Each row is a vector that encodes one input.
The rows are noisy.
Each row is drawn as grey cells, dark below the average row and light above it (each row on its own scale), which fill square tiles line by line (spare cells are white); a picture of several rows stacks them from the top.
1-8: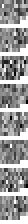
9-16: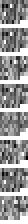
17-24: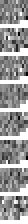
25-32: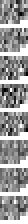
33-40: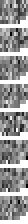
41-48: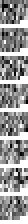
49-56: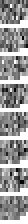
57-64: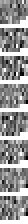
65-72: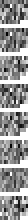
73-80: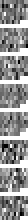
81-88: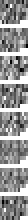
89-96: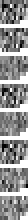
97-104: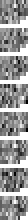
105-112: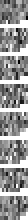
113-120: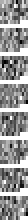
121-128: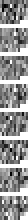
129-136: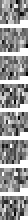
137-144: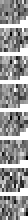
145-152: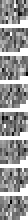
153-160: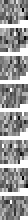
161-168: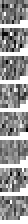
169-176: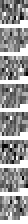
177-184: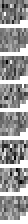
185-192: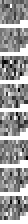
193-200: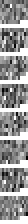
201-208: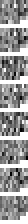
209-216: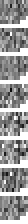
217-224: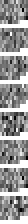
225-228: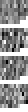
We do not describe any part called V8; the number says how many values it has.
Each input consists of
either a point on a 7-point line, or a list of up to two items, each a true/false value and a value of V8.
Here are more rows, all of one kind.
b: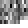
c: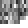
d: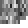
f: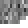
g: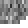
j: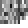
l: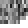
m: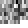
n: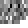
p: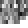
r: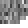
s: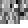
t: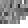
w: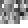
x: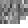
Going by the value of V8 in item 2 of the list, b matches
j, l, m and s.
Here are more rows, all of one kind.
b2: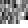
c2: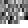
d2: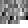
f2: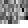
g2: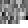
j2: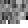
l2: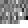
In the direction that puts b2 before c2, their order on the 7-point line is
j2, b2, g2, d2, c2, f2, l2.
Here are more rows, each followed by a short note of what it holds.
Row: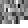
the empty list
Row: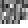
a list of one item
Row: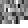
the empty list
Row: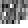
a list of one item
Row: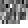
a list of one item
